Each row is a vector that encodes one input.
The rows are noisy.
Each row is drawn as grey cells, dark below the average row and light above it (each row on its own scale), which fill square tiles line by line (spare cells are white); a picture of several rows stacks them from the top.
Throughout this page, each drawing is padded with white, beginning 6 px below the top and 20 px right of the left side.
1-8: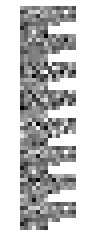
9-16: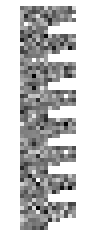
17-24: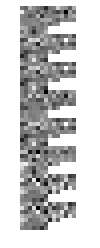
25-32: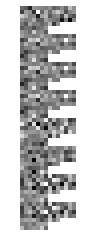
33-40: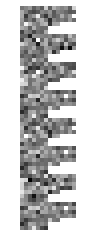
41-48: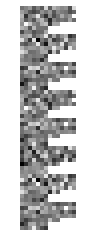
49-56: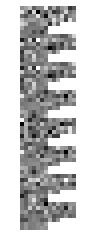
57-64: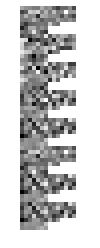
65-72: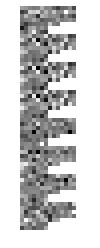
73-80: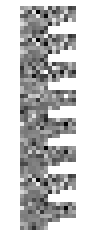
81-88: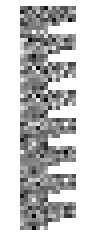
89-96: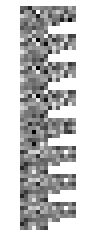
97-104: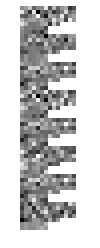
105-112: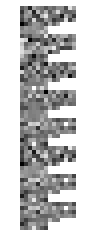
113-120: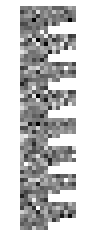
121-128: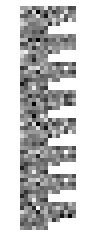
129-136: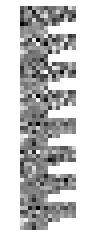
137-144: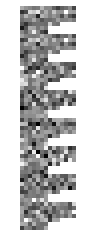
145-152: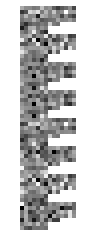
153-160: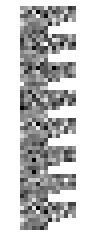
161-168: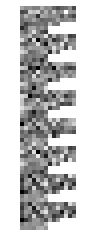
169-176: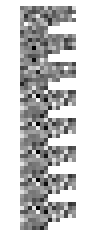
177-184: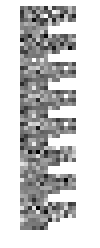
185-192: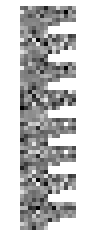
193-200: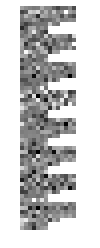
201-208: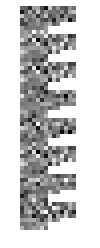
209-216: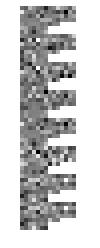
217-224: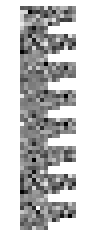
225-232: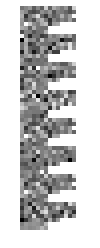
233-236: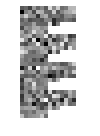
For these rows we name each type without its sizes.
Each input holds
either a fixed value, or a label and a true/false value.
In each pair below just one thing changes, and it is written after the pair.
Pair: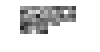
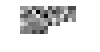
the true/false value
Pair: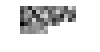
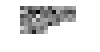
the true/false value
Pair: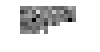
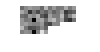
the true/false value
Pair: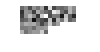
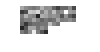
the label
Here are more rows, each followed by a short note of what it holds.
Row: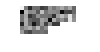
a fixed value
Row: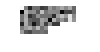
a fixed value
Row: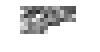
a label and a true/false value
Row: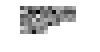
a label and a true/false value
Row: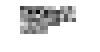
a label and a true/false value
